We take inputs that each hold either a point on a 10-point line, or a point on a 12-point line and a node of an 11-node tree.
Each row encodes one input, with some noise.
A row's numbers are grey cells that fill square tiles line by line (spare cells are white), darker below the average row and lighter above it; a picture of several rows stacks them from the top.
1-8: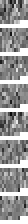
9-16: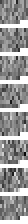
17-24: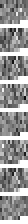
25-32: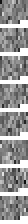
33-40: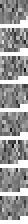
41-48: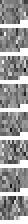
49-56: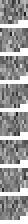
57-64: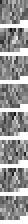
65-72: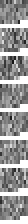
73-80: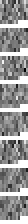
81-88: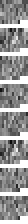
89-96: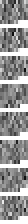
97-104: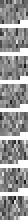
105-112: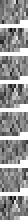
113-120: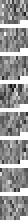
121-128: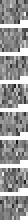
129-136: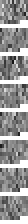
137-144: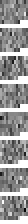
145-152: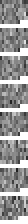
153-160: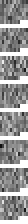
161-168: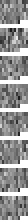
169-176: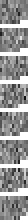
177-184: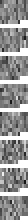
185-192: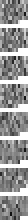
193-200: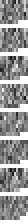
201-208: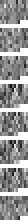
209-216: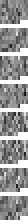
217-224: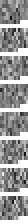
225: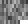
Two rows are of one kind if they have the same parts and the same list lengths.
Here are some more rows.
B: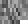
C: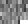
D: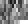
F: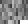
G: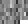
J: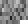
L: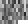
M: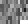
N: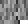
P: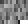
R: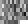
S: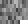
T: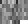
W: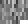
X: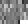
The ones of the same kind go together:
B, C, F, G, J, M, N, P, S, T, W, X
D, L, R

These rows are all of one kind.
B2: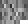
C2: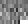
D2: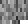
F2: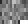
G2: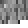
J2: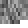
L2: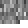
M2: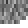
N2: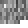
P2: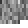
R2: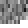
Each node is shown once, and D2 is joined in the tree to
C2 and J2.
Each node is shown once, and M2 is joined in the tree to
J2.
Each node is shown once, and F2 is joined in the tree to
G2 and J2.
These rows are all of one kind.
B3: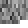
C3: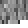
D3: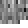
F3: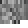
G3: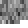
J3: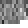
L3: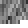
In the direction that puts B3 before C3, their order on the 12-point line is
B3, G3, L3, J3, C3, D3, F3.
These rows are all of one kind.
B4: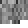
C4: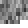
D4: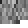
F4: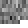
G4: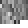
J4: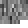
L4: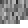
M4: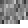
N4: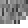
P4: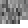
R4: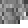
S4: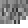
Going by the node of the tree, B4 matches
G4, N4, P4 and R4.
